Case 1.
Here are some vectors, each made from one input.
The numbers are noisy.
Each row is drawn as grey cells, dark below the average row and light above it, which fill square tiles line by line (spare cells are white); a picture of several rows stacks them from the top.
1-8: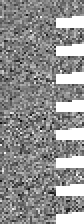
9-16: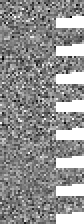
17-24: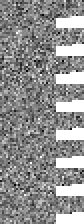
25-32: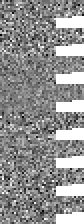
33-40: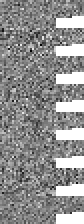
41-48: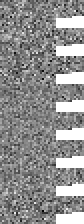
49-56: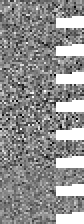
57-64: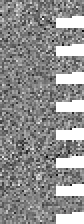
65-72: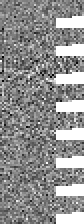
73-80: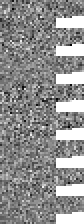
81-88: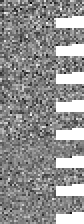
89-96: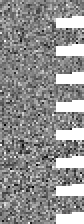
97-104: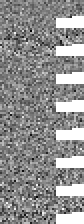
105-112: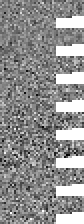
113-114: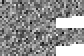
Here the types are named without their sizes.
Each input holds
either a point on a circle, or a point on a line, or three true/false values.
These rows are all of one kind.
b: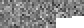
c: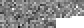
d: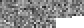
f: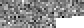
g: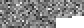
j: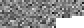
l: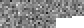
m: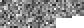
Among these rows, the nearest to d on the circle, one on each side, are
f and l.
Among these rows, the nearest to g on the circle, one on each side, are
b and j.
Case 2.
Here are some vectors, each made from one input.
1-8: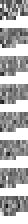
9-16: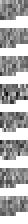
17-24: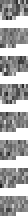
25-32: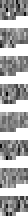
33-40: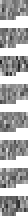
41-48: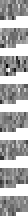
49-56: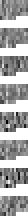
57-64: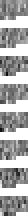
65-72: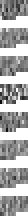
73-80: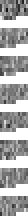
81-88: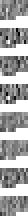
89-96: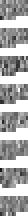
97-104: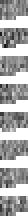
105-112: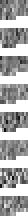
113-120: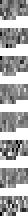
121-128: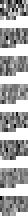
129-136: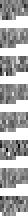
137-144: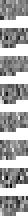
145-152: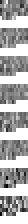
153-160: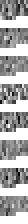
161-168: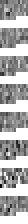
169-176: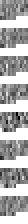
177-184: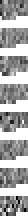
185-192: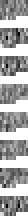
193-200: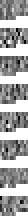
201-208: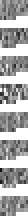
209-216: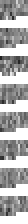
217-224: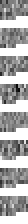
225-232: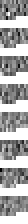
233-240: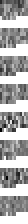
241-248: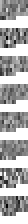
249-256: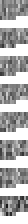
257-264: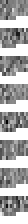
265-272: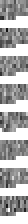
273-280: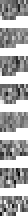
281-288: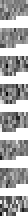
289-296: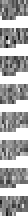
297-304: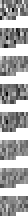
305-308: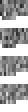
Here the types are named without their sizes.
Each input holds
a point on a line, together with either a point on a circle and five true/false values, or a fixed value.
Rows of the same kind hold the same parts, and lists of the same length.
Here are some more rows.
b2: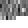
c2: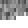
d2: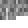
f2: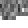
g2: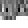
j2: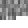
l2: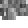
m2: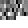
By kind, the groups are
b2, c2, d2, f2, g2, j2, l2
m2

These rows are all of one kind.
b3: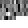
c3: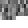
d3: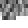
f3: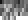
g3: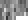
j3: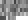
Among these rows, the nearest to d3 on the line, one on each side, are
c3 and f3.
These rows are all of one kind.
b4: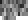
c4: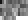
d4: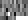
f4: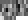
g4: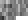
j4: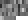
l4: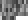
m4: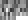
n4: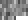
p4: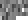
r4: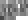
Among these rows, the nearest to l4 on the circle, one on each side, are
b4 and r4.
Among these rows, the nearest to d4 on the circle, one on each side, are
j4 and n4.
